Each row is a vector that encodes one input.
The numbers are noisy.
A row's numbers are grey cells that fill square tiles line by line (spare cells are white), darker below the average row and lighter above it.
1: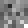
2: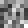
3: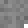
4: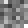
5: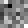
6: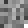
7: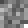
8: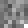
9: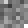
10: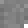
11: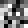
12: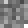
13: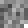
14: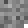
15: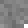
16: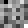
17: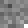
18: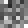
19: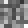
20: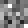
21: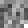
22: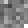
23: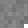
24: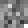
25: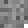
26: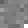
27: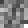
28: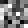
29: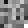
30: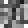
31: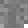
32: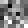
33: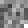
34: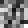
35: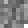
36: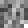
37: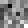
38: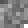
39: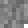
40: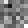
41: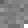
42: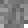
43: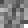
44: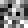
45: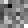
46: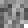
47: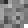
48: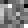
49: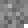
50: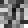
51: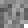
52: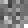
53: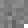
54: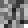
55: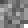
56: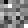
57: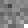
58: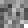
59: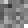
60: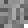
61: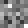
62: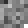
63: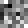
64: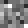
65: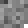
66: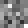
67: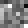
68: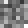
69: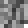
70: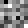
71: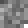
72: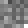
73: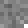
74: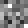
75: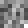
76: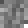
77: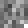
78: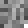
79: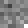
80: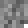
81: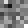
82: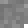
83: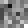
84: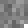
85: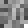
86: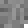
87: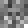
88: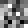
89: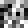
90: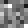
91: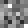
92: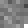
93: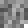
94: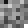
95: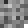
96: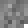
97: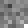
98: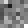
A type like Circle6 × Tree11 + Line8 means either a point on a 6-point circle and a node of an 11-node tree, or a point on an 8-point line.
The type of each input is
Bool × (Line4 + Tree7).
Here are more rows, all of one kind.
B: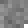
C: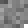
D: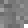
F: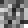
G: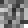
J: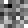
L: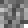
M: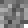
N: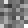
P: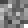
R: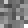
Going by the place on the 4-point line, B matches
J, M and N.
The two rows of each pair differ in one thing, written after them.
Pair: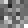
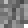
the true/false value
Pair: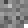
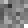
the node of the tree
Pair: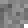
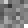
the node of the tree
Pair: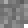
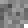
the node of the tree
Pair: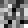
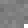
the node of the tree
